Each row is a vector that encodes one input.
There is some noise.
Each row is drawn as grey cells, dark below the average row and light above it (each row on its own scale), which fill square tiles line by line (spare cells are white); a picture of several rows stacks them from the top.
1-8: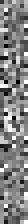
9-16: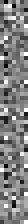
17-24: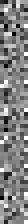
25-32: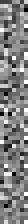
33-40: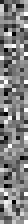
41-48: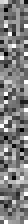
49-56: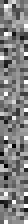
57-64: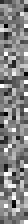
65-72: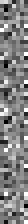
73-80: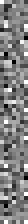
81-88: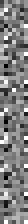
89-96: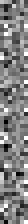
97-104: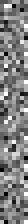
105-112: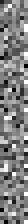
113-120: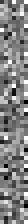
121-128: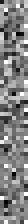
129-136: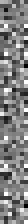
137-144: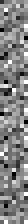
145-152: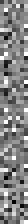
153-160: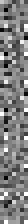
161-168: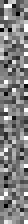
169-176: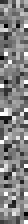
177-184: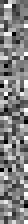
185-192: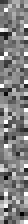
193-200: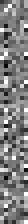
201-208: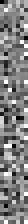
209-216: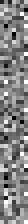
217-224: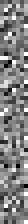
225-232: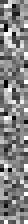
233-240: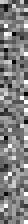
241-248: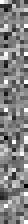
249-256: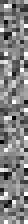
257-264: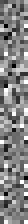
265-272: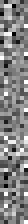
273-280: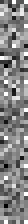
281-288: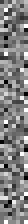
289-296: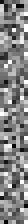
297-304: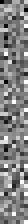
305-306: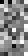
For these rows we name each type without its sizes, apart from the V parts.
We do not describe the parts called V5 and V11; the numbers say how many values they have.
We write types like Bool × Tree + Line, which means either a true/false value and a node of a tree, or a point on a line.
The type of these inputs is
Bool × Bool × Bool × V5 × V11 + List(Line).
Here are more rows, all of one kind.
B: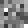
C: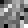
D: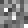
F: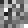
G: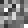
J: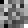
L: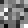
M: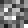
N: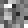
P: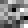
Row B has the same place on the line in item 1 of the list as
D, F, G and J.
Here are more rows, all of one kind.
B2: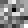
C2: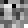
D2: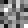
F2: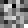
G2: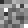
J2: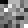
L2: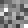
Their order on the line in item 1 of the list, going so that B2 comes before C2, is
B2, G2, L2, J2, D2, F2, C2.
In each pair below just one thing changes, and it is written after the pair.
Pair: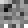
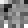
one of the three true/false values
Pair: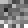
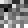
one of the three true/false values
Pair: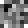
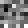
the value of V5
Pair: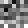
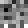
the value of V11
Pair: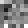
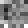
the value of V11
